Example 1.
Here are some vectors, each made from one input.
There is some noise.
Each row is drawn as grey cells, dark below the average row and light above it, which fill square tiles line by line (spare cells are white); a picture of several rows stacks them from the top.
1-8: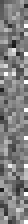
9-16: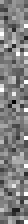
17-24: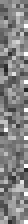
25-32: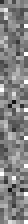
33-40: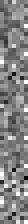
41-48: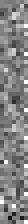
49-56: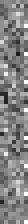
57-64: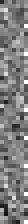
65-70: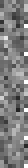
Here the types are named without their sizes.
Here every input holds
either a fixed value, or a label and a true/false value.
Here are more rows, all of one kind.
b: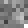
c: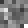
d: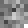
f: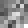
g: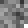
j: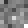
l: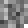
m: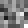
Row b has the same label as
d and l.
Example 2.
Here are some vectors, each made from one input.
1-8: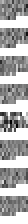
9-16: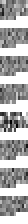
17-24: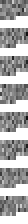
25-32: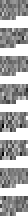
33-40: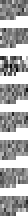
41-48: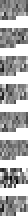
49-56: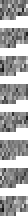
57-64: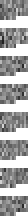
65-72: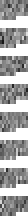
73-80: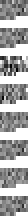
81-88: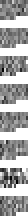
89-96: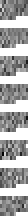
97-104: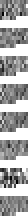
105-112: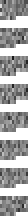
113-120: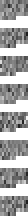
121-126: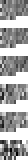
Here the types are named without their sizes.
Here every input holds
a list of points on a line.
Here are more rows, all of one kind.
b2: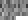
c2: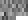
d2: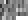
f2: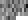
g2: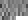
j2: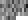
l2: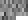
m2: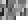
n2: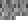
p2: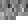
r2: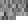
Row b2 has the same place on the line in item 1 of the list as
g2 and n2.
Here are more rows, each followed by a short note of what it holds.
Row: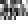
the empty list
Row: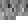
a list of two items
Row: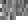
a list of one item
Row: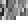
a list of two items
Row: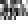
the empty list
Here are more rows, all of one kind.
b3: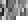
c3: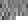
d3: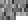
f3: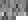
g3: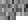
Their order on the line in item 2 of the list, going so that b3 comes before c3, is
b3, g3, c3, d3, f3.
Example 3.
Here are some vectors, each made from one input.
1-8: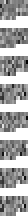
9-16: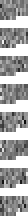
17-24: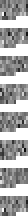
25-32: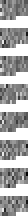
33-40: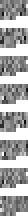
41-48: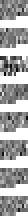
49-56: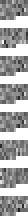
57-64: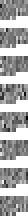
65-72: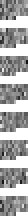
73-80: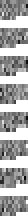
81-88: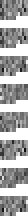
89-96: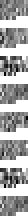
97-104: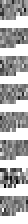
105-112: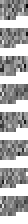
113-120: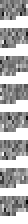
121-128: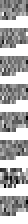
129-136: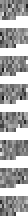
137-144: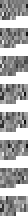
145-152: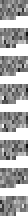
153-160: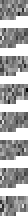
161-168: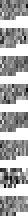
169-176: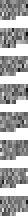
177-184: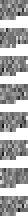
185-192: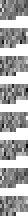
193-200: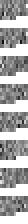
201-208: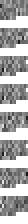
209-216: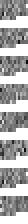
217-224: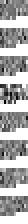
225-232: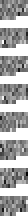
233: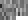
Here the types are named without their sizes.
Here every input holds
a list of points on a line.
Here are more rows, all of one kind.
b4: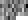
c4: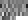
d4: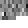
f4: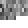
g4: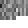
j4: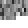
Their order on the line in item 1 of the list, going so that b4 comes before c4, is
b4, d4, c4, g4, f4, j4.
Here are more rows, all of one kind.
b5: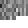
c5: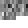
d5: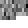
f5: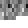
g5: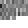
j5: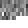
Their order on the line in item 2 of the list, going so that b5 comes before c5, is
j5, b5, d5, g5, c5, f5.
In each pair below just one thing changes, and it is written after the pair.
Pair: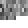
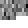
the place on the line in item 1 of the list
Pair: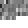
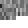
the place on the line in item 2 of the list
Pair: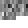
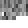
the place on the line in item 2 of the list
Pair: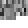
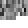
the place on the line in item 2 of the list
